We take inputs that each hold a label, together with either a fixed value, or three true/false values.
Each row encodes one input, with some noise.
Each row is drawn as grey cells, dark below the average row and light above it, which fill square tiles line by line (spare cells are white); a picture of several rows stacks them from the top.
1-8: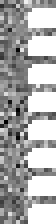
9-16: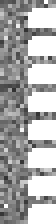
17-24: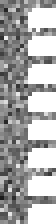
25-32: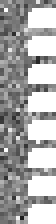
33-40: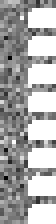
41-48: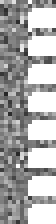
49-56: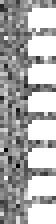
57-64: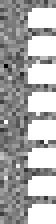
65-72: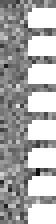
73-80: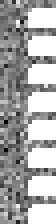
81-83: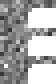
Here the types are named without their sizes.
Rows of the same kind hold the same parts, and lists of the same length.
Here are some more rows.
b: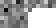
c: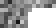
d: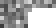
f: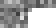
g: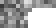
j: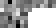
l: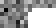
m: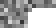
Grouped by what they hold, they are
b, c, d, g, j, l
f, m

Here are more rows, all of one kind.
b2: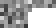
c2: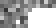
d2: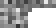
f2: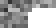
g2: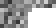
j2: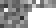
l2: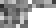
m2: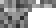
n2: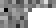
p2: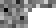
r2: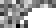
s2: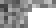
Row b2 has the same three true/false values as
g2, j2 and s2.
